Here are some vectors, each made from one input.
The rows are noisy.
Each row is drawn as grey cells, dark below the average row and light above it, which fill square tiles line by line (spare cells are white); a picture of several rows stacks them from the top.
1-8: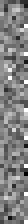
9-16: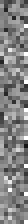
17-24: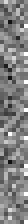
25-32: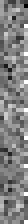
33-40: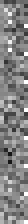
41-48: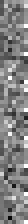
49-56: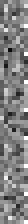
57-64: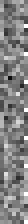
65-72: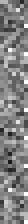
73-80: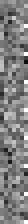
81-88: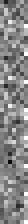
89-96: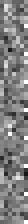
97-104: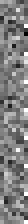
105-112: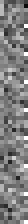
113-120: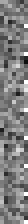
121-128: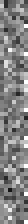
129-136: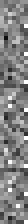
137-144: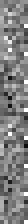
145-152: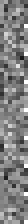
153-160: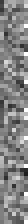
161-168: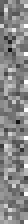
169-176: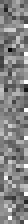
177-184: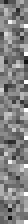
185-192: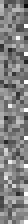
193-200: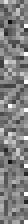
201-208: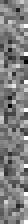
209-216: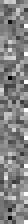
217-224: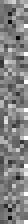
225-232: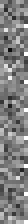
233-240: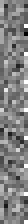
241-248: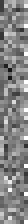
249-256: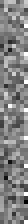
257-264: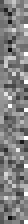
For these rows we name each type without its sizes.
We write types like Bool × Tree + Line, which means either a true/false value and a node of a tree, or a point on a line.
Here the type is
Bool × Bool × Bool × Bool × Line.
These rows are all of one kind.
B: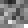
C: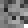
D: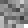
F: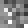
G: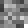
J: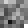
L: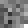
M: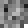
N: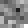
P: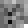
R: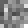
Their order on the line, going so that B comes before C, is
D, R, F, N, J, P, L, B, M, G, C.
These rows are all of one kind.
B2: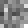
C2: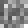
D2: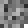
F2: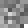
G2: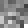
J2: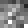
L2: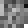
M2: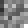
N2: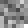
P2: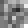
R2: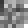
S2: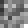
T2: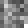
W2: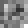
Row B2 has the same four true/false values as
C2, M2, S2 and W2.
